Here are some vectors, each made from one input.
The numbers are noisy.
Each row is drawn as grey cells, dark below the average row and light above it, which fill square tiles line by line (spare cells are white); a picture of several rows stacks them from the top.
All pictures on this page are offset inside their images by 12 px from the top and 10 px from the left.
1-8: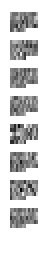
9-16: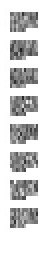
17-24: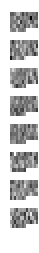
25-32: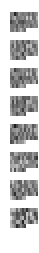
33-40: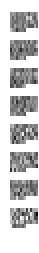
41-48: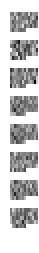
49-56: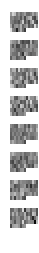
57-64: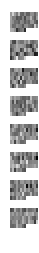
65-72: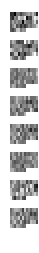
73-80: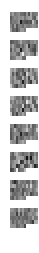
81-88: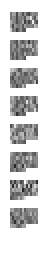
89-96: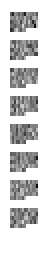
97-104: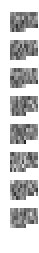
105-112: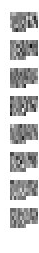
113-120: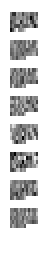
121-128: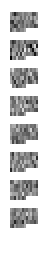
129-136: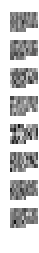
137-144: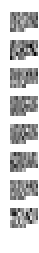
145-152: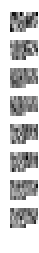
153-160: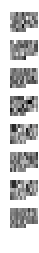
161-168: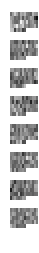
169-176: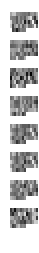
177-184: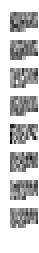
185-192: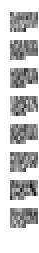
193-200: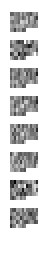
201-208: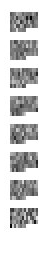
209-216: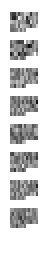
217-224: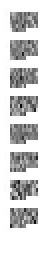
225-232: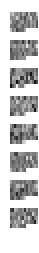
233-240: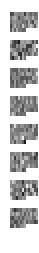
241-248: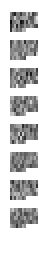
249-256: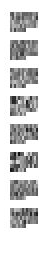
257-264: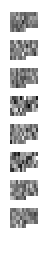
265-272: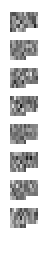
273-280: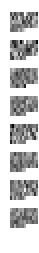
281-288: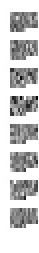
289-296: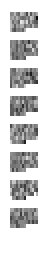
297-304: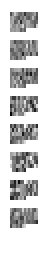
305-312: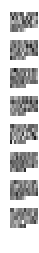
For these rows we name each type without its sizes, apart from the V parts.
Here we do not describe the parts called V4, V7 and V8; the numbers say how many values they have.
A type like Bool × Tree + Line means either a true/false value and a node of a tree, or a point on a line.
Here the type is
(Line + Tree) × (Line + V4) × V8 + V7.
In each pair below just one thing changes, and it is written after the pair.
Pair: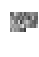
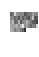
the value of V4
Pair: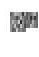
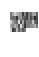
the value of V4
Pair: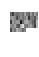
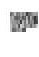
the value of V4
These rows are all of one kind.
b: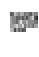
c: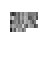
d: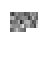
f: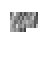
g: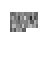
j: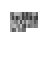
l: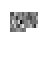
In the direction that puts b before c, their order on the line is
j, l, d, f, b, c, g.
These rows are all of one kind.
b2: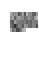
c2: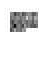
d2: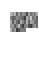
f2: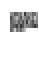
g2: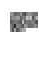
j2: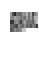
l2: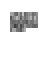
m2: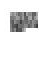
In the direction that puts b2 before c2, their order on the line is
f2, l2, d2, m2, b2, c2, g2, j2.
